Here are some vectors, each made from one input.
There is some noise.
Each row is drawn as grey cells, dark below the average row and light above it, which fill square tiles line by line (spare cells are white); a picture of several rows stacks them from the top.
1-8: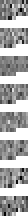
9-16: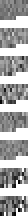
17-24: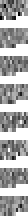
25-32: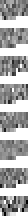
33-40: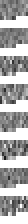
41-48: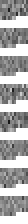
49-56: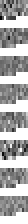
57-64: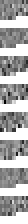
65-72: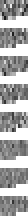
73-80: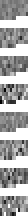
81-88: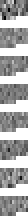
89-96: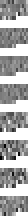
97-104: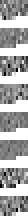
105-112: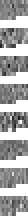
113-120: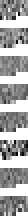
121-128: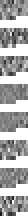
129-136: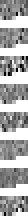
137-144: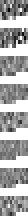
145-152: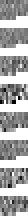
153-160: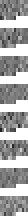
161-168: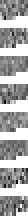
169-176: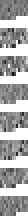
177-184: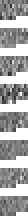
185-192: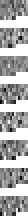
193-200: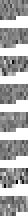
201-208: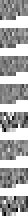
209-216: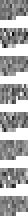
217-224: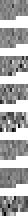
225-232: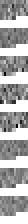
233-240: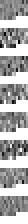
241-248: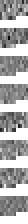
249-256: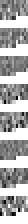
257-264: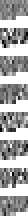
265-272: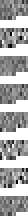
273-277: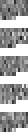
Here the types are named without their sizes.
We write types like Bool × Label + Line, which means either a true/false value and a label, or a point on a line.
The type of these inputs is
Circle × (Circle + Unit) × Tree.
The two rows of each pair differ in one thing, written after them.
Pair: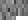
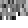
the place on the circle
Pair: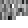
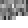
the node of the tree
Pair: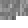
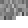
the node of the tree
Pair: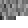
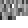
the place on the circle
